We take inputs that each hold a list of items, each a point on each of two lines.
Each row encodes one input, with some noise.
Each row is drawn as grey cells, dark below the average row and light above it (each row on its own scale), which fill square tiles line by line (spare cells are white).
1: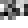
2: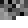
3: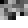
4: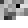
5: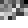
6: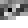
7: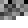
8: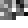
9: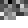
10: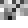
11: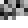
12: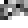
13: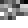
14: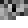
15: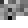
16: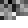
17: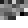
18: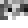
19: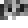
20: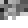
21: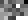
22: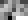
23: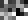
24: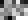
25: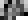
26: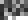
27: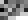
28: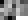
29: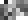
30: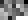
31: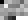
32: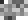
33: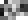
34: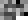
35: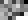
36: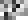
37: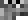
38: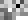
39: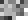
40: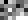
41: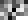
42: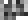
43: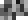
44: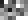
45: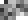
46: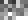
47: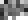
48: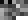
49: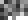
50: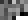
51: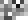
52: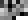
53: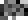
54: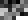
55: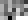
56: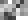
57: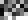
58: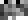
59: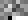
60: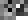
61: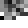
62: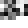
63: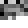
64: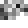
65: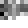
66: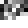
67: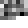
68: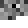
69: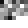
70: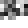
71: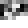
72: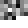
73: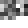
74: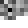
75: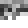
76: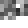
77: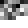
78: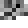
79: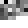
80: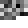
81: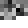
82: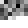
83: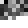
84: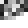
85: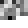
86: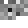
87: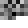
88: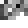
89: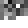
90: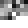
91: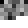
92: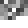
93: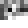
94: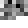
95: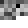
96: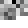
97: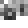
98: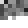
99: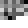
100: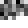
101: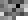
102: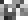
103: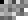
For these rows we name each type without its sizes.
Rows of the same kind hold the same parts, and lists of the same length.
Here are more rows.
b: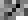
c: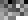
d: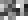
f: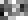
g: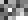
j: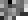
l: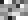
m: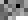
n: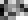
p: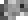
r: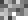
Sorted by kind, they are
b, c, j, l, r
d
f, g, m, n, p

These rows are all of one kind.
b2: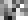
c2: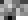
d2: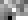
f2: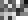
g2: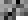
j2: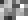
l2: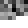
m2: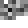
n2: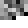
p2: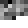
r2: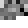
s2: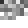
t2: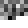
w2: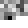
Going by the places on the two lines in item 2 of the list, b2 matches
f2, g2, l2 and t2.
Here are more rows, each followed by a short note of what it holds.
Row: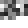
the empty list
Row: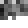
a list of one item
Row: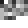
a list of two items
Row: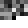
a list of two items
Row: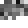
a list of one item
